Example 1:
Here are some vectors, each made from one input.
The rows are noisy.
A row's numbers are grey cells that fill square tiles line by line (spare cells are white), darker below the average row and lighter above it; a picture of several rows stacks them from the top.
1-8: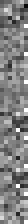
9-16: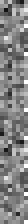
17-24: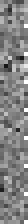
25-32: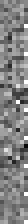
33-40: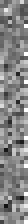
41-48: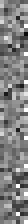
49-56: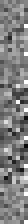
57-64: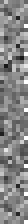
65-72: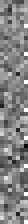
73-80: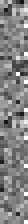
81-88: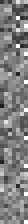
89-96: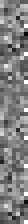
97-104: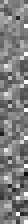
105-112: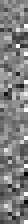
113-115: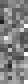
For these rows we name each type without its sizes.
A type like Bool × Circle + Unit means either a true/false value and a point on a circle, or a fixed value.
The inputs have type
Line.
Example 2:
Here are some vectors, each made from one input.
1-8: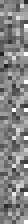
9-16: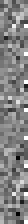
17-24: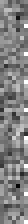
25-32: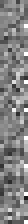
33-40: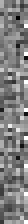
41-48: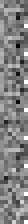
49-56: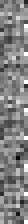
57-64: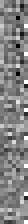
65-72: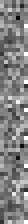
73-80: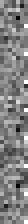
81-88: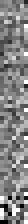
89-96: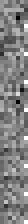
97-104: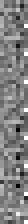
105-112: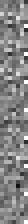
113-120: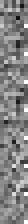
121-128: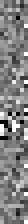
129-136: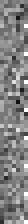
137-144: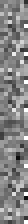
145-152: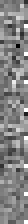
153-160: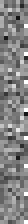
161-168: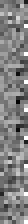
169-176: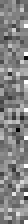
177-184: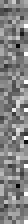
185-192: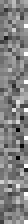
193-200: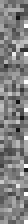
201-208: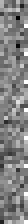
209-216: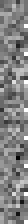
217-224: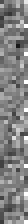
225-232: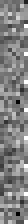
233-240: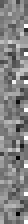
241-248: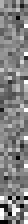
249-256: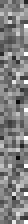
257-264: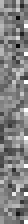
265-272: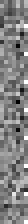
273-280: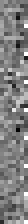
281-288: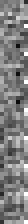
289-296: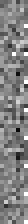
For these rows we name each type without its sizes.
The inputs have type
Tree + Unit.
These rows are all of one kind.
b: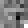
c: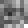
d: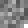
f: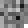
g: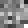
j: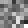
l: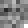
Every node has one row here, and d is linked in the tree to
b, g and l.
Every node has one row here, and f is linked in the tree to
b.
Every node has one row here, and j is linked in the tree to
g.
